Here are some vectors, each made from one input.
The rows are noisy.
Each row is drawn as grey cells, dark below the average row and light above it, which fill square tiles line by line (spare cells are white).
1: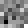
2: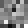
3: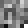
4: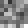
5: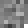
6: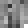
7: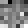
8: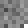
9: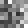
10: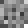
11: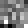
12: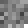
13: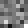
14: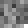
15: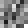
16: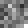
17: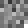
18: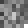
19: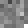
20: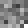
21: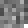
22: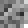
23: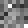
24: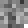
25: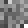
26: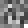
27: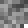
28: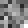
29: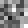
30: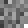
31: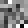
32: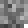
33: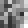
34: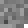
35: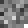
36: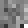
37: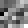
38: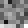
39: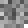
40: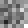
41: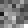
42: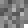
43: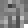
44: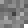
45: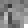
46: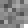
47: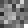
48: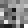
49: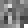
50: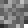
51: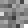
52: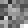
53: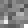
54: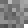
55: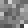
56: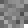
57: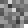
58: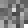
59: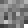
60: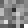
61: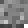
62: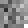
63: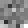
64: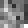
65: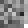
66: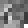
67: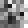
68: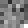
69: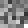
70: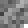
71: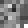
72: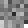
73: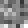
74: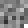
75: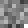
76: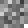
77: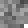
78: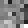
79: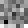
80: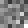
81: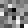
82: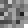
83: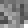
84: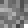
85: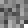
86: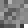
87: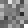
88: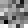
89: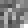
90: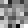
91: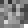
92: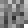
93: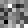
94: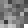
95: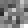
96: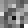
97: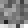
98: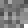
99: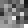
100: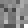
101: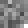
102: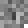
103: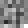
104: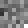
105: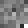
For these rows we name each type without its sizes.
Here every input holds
a list of points on a line.
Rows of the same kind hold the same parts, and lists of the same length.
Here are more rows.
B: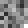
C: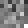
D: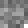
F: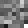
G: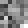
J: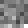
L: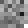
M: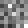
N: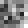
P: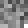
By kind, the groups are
B, G, M, N
C, D, J
F, L
P

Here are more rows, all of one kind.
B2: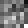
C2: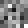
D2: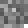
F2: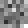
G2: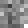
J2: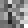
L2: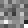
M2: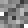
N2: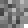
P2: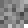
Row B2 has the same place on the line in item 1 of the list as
J2 and L2.
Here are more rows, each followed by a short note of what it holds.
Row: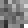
a list of one item
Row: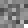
a list of three items
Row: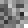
the empty list
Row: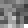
a list of three items
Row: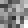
a list of three items
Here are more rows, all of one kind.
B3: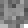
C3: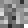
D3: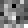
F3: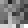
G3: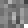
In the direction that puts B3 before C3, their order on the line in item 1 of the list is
F3, D3, B3, G3, C3.
